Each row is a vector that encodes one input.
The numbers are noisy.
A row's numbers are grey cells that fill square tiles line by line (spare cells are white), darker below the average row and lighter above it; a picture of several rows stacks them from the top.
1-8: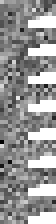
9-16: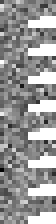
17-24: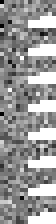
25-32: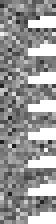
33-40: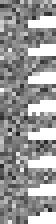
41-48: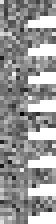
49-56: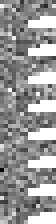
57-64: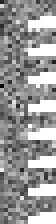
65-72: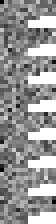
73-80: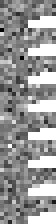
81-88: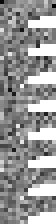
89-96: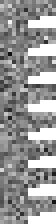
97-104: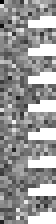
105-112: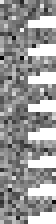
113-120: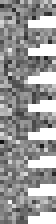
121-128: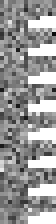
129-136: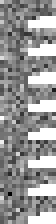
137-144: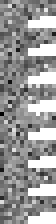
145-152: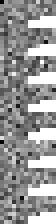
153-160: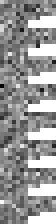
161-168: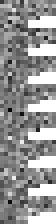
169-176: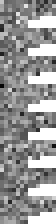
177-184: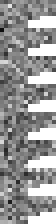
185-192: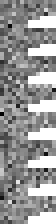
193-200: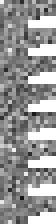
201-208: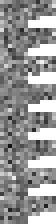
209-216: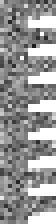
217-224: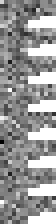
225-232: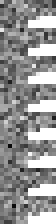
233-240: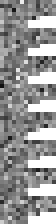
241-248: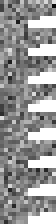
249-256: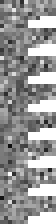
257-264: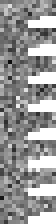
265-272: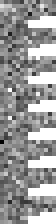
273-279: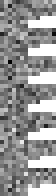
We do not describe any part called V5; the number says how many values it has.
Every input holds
four true/false values, together with either a point on a 16-point line, or a value of V5.
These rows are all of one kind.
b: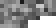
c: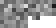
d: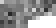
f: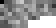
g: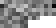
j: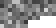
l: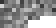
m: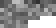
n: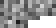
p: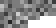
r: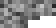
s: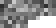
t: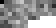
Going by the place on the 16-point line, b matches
j, m and r.
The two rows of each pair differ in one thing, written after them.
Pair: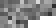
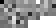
the place on the 16-point line
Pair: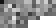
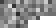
one of the four true/false values
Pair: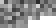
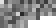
the place on the 16-point line
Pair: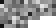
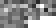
the place on the 16-point line
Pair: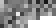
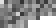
one of the four true/false values
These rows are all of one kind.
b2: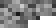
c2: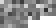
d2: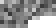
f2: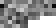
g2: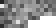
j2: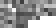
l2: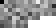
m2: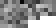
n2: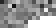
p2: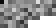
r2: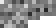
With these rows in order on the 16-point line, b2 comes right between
f2 and m2.
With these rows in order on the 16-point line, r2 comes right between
c2 and p2.
